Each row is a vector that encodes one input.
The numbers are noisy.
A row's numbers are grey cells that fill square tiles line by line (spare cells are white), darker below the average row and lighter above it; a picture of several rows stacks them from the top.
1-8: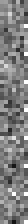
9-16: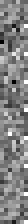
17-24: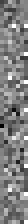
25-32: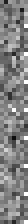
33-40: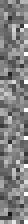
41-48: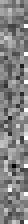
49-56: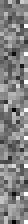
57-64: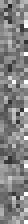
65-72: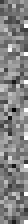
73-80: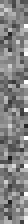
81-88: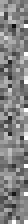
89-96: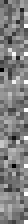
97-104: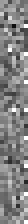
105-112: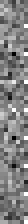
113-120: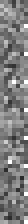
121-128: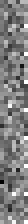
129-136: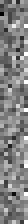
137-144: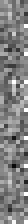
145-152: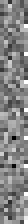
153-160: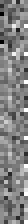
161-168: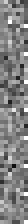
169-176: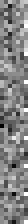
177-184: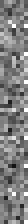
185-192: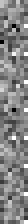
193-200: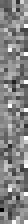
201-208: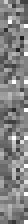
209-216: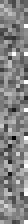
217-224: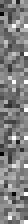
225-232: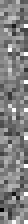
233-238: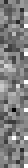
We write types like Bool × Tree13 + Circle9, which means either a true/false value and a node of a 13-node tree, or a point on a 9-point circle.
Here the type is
Bool × Label9.
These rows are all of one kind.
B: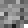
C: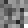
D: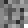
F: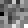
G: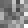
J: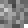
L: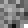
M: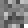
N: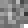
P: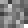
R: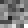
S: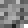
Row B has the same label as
C, D and S.
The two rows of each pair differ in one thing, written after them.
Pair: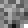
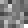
the label
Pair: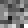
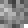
the true/false value
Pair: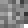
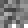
the true/false value
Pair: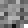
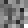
the true/false value
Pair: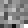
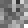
the true/false value
